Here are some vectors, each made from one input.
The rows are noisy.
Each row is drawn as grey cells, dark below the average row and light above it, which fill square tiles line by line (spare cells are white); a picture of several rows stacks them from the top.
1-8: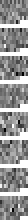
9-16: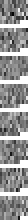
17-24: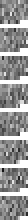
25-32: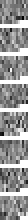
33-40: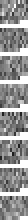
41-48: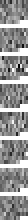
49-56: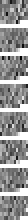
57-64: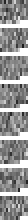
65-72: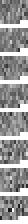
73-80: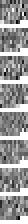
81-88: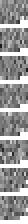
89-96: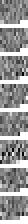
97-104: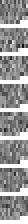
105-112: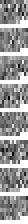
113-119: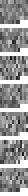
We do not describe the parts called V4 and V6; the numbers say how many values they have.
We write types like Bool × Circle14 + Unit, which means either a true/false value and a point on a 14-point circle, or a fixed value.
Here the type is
Bool × (Line5 + V4) + V6.
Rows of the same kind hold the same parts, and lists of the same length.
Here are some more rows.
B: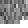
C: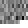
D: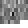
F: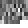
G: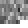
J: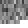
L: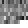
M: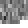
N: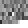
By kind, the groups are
B, F, G, M
C, L, N
D, J

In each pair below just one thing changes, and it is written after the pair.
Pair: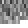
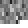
the value of V4
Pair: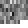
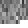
the true/false value
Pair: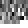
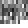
the true/false value
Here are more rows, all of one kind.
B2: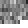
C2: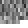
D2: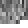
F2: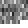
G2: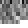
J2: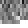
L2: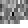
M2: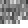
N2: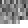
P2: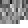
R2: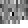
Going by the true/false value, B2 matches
F2, L2, M2 and R2.
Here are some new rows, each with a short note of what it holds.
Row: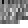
a value of V6
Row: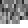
a true/false value and a value of V4
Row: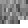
a point on a 5-point line and a true/false value
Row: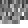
a true/false value and a value of V4
